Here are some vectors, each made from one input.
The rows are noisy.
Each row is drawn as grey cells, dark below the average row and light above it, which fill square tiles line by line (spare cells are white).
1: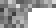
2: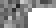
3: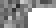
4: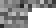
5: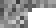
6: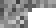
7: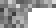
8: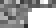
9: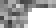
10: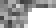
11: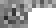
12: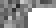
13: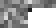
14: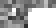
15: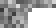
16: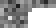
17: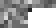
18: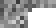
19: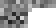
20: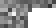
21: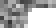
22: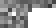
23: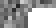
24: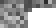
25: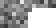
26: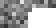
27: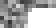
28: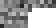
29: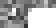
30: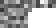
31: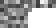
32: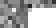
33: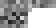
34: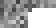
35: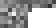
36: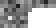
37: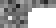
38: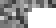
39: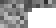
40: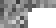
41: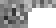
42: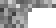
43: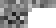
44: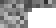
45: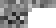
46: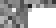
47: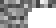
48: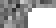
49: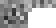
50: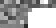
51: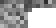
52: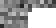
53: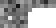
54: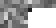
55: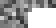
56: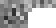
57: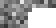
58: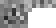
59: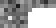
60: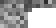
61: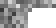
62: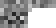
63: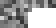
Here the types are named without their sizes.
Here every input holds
either a node of a tree, or three true/false values.
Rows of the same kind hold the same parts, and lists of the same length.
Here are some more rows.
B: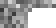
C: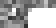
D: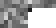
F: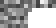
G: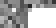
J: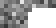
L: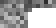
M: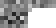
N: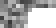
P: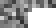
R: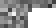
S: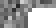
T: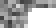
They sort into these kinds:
B, L, M, N, S, T
C, D, F, G, J, P, R

